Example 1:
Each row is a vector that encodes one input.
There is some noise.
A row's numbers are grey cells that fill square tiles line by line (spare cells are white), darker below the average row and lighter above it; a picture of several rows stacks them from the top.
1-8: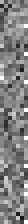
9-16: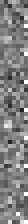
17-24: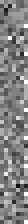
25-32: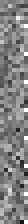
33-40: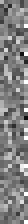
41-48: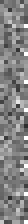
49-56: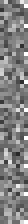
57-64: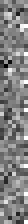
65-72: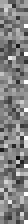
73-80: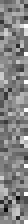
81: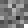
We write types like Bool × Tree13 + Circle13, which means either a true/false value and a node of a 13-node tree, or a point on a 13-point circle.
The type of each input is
Label11 × Line4 × Line9.
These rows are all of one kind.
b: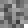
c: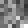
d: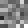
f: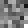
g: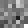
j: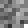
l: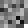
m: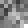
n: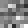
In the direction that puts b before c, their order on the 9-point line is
l, j, n, b, f, d, g, c, m.
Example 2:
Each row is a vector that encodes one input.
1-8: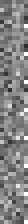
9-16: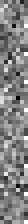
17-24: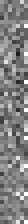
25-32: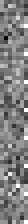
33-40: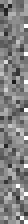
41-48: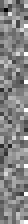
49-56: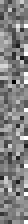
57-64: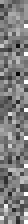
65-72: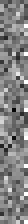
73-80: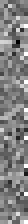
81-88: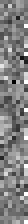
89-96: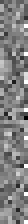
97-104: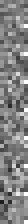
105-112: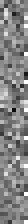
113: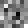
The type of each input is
Label9 × (Line3 × Line5 + Unit).
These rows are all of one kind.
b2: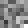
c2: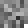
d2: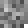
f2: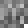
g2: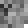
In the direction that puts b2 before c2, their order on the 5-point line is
b2, g2, c2, d2, f2.
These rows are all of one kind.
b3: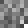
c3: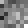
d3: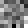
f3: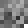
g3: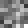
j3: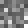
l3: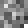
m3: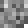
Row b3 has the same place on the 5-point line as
g3 and m3.
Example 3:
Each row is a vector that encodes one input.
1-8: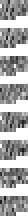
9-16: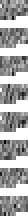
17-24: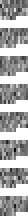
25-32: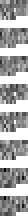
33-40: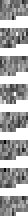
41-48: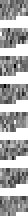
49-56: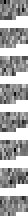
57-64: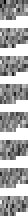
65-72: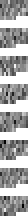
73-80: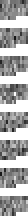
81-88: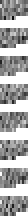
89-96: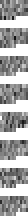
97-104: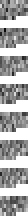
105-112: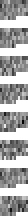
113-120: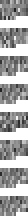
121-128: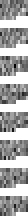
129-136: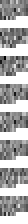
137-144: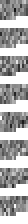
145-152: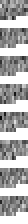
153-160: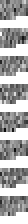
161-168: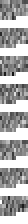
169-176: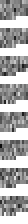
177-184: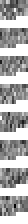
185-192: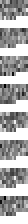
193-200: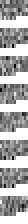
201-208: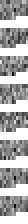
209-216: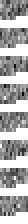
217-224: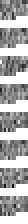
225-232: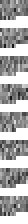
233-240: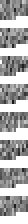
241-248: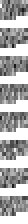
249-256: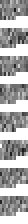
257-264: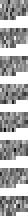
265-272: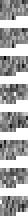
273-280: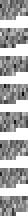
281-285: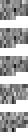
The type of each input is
Bool × Tree13.
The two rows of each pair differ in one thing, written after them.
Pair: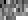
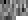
the true/false value
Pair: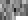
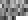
the node of the tree
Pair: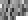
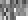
the true/false value
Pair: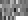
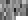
the node of the tree
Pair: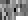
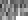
the true/false value
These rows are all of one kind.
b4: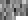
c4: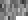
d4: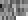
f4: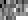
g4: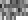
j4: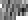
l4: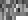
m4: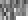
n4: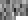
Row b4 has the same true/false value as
j4 and n4.
